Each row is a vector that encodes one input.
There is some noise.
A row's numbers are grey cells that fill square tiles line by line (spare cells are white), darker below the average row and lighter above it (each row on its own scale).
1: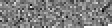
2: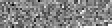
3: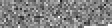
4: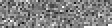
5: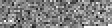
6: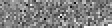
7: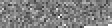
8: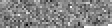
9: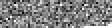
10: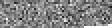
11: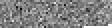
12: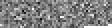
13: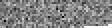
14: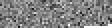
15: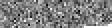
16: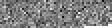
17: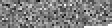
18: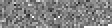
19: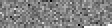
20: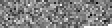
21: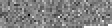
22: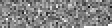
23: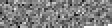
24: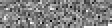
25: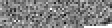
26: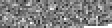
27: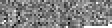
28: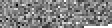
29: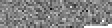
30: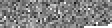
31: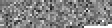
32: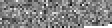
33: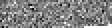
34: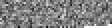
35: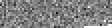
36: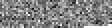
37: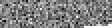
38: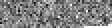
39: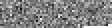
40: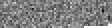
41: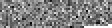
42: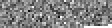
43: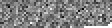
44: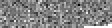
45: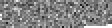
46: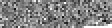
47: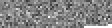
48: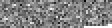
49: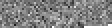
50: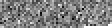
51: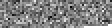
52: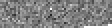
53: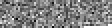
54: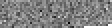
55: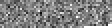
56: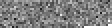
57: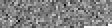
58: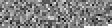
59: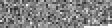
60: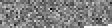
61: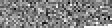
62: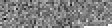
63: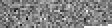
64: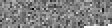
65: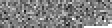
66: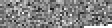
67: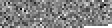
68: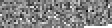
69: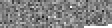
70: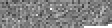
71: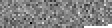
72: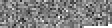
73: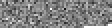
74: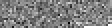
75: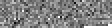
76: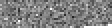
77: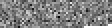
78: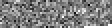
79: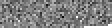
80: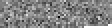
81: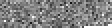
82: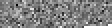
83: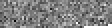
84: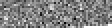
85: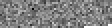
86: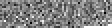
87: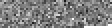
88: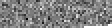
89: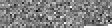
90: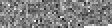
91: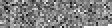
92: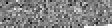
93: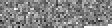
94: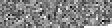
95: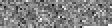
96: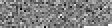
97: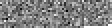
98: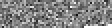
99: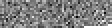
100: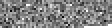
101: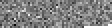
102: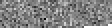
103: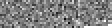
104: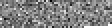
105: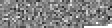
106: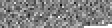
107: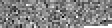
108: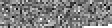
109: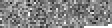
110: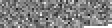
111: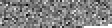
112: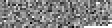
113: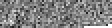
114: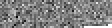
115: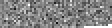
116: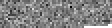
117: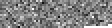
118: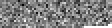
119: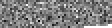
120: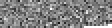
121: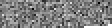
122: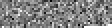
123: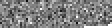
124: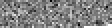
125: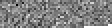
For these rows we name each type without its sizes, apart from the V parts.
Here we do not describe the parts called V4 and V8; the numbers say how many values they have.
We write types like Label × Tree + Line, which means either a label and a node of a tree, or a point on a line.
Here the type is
Label × (Line + V4) + V8.
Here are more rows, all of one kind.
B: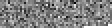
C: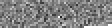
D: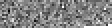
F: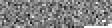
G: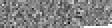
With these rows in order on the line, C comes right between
B and F.
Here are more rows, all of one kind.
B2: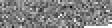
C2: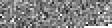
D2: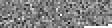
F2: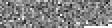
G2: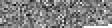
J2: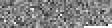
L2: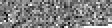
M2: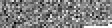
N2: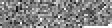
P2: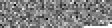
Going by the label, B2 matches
C2, D2, F2 and J2.
